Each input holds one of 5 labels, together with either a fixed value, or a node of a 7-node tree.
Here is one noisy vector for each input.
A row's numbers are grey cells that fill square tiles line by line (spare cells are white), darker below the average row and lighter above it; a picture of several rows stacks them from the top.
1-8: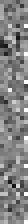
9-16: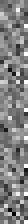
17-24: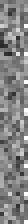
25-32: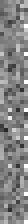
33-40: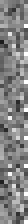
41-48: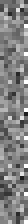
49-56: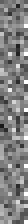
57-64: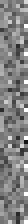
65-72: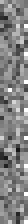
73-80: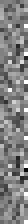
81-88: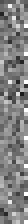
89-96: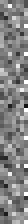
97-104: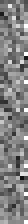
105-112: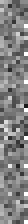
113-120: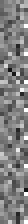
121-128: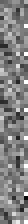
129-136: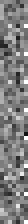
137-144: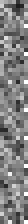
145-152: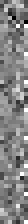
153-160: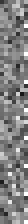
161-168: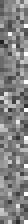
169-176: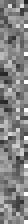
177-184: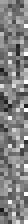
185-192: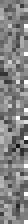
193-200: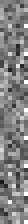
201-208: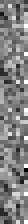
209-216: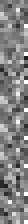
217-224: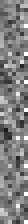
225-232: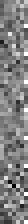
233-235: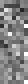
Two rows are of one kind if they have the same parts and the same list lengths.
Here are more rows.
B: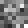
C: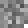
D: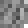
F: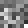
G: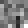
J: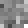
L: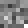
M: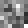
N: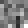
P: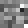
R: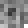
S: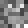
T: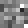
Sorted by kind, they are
B, C, D, F, J, L, P, R, S, T
G, M, N

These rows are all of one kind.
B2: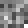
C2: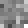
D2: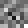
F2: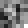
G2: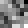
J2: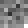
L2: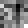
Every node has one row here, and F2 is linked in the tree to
C2 and G2.
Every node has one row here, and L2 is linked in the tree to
B2.
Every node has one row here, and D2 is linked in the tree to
J2.
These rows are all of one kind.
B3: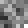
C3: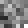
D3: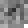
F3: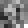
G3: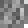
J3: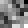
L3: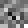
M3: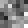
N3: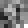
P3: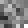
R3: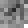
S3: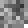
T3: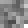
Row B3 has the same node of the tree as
C3, F3, N3 and P3.
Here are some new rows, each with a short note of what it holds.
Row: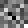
one of 5 labels and a node of a 7-node tree
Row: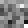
one of 5 labels and a node of a 7-node tree
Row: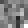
one of 5 labels
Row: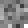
one of 5 labels
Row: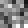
one of 5 labels and a node of a 7-node tree
